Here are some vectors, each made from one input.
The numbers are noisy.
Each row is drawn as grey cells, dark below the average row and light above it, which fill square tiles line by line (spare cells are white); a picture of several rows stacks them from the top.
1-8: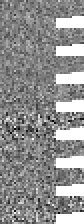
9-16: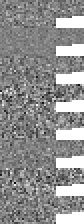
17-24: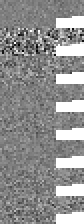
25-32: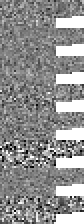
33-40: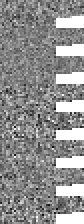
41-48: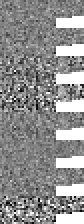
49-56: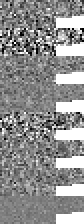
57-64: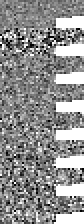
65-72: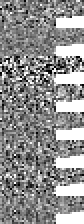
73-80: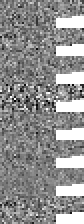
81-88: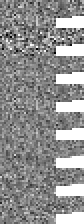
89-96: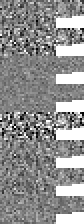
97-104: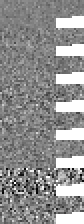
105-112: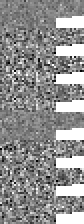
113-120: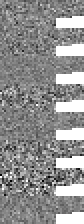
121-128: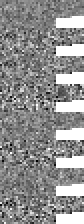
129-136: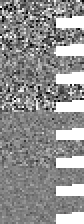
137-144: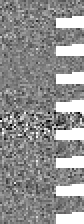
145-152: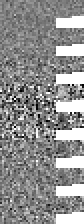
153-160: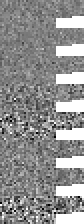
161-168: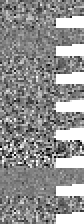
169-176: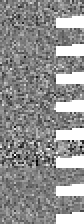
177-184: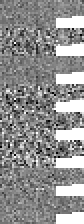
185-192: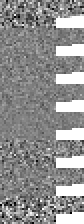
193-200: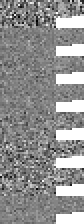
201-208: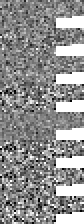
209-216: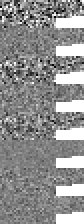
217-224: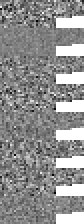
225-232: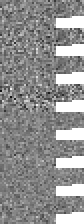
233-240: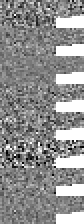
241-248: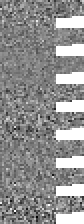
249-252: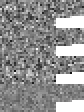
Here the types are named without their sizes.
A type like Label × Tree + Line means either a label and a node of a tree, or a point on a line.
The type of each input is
Circle × Line.
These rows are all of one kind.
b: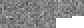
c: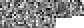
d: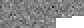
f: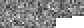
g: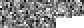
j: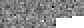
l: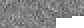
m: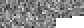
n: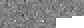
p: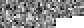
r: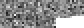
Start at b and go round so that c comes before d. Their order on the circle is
b, m, r, l, f, c, g, n, j, d, p.
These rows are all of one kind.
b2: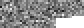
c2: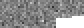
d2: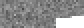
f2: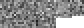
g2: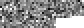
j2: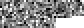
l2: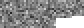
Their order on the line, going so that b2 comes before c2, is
j2, f2, l2, d2, b2, c2, g2.
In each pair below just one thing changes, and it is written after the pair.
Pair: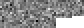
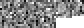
the place on the circle
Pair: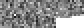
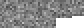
the place on the line
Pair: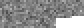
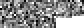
the place on the line
